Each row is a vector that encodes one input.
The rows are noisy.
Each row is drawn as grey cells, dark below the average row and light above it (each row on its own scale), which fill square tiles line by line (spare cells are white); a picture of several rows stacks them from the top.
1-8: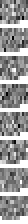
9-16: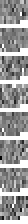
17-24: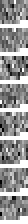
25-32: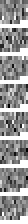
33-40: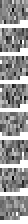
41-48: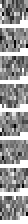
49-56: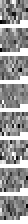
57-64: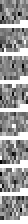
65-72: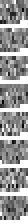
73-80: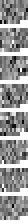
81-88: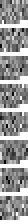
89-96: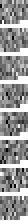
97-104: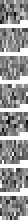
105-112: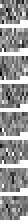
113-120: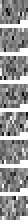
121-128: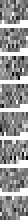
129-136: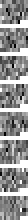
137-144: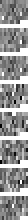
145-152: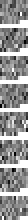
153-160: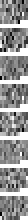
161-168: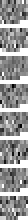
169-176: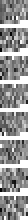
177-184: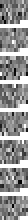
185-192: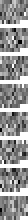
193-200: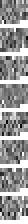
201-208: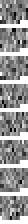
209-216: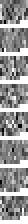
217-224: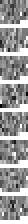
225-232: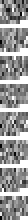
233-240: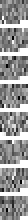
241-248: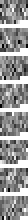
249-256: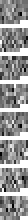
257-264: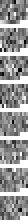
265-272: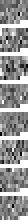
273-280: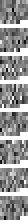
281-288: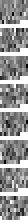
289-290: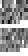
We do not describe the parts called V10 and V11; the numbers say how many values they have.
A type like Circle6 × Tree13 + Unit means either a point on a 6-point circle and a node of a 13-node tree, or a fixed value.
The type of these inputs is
Bool × (Line6 + Tree7) × V10 × V11.
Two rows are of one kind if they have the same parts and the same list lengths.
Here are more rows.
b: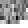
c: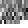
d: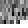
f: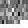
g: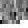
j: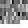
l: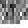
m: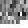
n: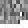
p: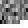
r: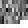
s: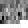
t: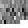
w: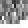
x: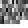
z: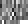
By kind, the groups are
b, c, d, l, m, t, w, z
f, g, j, n, p, r, s, x

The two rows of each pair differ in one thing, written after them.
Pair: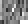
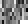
the value of V11
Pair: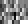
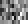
the node of the tree
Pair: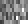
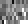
the true/false value
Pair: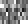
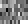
the value of V11
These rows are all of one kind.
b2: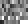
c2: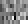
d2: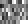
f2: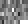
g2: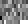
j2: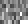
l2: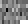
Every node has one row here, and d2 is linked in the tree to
b2 and l2.
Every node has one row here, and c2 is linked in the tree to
g2 and l2.
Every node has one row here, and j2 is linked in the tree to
f2.
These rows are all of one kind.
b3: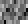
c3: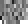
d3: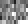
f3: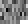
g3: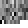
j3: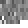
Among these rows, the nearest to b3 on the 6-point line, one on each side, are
c3 and j3.
